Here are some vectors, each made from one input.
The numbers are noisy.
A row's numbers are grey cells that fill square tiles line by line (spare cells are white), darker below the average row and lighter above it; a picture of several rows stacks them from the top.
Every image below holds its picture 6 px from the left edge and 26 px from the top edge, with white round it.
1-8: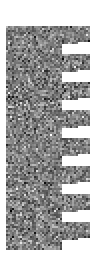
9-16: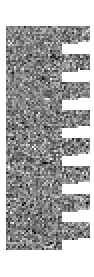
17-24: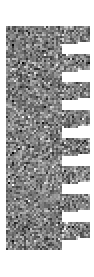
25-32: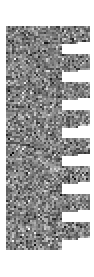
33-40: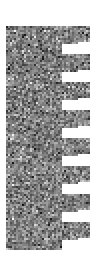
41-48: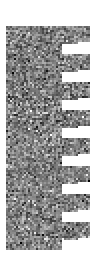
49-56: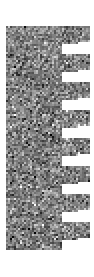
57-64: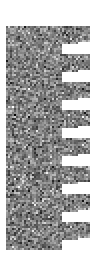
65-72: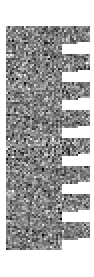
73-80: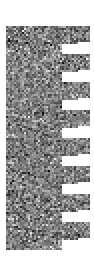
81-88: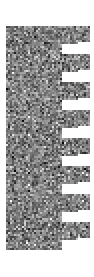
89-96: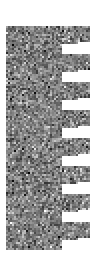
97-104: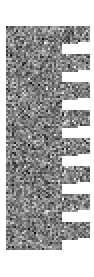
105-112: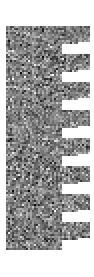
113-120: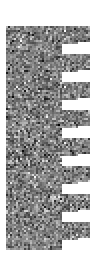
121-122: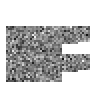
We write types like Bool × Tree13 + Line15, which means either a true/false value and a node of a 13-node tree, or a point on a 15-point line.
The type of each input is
(Bool × Bool × Bool + Line7) × Line6.
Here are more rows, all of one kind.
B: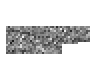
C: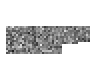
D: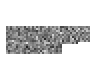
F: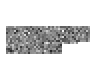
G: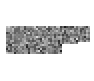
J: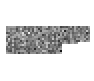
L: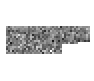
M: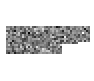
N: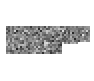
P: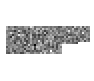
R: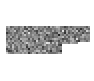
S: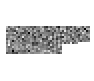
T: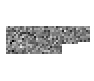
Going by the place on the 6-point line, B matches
M, S and T.
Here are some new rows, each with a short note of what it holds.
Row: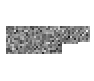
a point on a 6-point line and three true/false values
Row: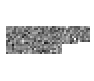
a point on a 6-point line and a point on a 7-point line
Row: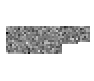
a point on a 6-point line and three true/false values
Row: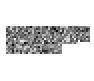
a point on a 6-point line and a point on a 7-point line
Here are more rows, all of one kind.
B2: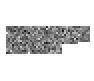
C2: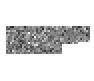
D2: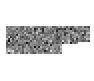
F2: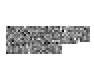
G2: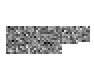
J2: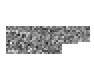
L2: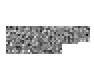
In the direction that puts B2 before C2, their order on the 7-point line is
D2, G2, J2, L2, F2, B2, C2.
